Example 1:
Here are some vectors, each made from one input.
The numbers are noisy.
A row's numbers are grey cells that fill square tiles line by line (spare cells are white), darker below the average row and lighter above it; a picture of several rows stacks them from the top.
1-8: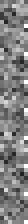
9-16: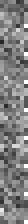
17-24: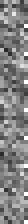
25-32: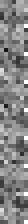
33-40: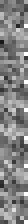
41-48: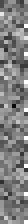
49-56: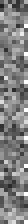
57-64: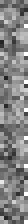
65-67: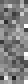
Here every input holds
a point on an 8-point circle and a true/false value.
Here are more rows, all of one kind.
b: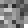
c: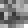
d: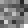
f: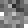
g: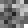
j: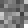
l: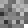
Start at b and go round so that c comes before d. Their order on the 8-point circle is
b, l, f, j, g, c, d.
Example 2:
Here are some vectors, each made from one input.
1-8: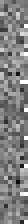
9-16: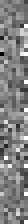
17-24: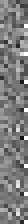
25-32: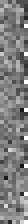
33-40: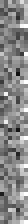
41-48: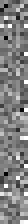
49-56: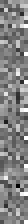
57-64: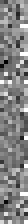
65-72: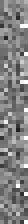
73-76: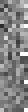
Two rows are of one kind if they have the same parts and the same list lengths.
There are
2 kinds of row.
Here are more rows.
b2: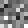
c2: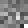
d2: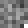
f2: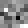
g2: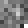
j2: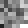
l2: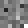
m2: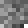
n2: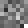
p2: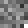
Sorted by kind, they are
b2
c2, d2, f2, g2, j2, l2, m2, n2, p2

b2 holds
a fixed value.
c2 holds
a point on an 8-point circle and a true/false value.
